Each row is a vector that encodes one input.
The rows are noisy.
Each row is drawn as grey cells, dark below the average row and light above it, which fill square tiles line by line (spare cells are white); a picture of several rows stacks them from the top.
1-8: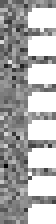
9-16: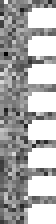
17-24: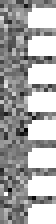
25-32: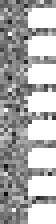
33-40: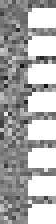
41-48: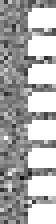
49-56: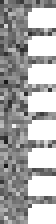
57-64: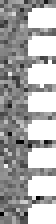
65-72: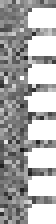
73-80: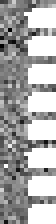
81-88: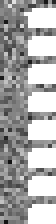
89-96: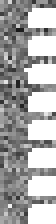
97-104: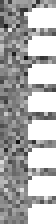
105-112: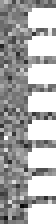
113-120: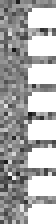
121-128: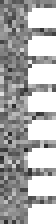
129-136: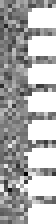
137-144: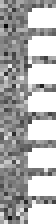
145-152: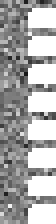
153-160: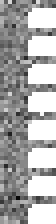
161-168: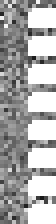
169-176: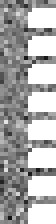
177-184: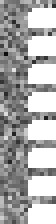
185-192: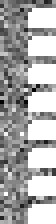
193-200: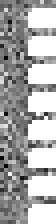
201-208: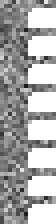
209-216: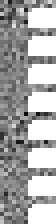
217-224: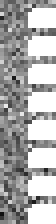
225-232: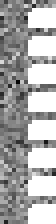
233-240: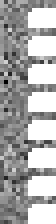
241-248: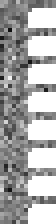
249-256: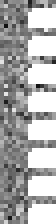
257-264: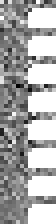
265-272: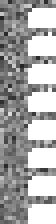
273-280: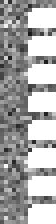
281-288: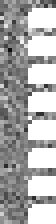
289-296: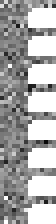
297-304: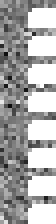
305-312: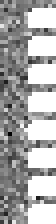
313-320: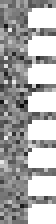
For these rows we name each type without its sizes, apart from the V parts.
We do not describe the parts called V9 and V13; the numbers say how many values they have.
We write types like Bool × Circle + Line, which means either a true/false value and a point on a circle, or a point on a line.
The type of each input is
Bool × V13 + Label + Line × (Line + V9).
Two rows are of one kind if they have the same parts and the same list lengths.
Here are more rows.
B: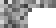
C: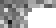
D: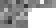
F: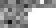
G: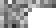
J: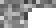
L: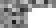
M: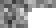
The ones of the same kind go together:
B, G
C, D, F, M
J
L

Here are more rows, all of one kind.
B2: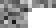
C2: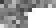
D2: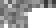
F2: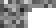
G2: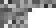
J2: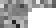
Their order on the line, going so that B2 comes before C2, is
D2, J2, B2, F2, G2, C2.
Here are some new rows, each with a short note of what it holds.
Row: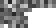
a point on a line and a value of V9
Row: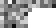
a true/false value and a value of V13
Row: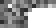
a point on a line and a value of V9
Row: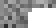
a true/false value and a value of V13
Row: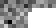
a label
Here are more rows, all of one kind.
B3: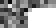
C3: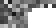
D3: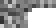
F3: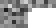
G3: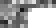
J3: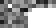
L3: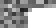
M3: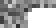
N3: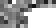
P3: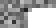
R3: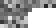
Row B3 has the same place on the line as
C3, D3, M3 and R3.
